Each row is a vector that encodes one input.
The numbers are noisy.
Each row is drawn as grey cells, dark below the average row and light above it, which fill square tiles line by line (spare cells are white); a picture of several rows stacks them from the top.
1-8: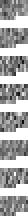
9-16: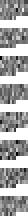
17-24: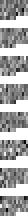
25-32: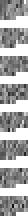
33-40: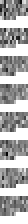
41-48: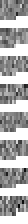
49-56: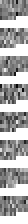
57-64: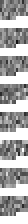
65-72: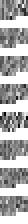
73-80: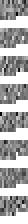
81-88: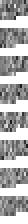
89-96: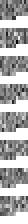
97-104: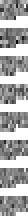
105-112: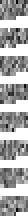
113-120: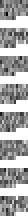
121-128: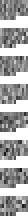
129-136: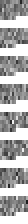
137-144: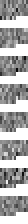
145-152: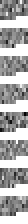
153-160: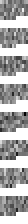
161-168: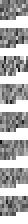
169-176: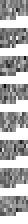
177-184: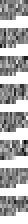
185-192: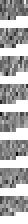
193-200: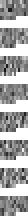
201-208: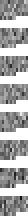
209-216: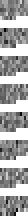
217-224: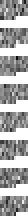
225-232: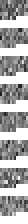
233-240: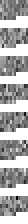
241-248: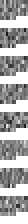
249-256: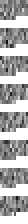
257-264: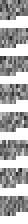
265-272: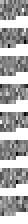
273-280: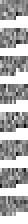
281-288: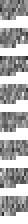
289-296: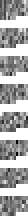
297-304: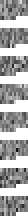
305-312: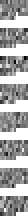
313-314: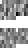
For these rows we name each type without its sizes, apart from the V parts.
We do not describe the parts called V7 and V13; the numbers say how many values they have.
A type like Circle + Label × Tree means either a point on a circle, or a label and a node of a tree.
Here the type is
(Label × Line + V13) × V7.
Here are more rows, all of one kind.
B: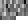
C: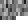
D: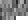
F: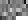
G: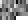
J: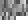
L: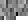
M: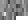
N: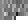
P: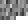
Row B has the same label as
C and D.
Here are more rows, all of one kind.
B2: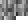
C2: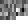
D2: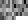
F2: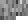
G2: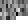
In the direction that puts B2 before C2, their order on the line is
B2, F2, D2, G2, C2.
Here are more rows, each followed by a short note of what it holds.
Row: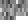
a value of V7 and a value of V13
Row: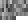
a label, a point on a line and a value of V7
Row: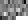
a label, a point on a line and a value of V7
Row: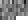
a label, a point on a line and a value of V7
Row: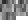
a value of V7 and a value of V13
